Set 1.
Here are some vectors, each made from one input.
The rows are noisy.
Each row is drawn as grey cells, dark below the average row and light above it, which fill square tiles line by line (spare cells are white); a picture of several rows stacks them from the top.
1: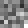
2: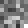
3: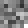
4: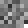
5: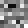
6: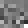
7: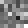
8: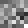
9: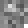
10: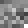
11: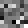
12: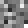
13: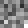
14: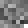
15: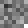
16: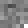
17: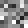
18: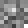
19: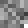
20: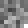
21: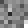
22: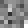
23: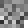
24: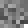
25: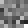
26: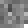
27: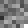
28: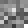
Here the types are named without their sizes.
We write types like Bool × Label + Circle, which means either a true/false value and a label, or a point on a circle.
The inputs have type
Line.
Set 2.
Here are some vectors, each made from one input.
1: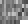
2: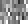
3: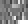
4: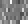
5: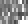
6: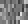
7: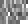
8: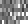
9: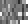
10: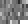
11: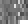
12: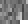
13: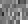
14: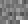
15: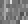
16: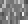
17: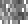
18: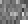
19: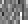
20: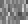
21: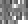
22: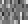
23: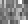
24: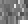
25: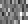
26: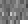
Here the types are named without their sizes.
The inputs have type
Label.
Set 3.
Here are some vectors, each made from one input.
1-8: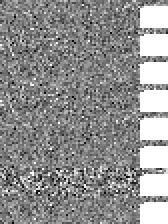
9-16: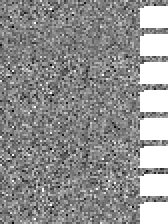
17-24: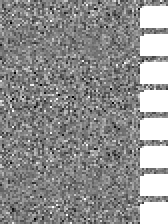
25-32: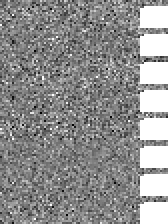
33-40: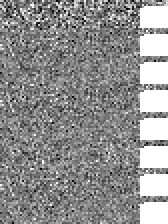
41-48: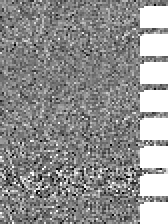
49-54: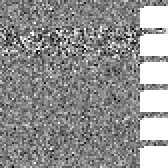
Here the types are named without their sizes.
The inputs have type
Tree + Unit.
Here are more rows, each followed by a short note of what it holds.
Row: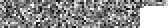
a fixed value
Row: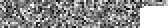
a fixed value
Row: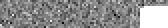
a node of a tree
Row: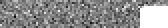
a node of a tree
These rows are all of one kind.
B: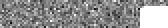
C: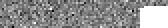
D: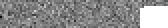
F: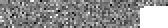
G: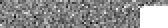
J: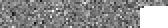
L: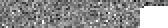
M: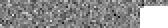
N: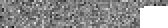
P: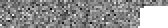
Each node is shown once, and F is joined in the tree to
J.
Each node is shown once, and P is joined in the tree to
M.
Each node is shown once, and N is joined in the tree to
C, D and L.
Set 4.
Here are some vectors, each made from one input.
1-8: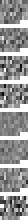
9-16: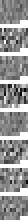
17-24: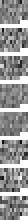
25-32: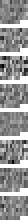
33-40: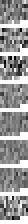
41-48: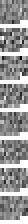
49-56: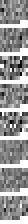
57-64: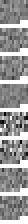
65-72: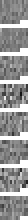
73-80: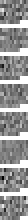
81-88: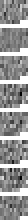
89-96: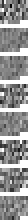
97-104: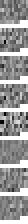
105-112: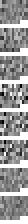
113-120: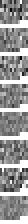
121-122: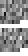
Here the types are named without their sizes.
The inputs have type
Circle.
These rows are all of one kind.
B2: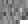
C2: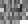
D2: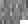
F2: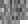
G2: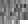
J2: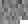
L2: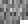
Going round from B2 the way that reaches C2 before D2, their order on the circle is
B2, F2, J2, C2, D2, L2, G2.
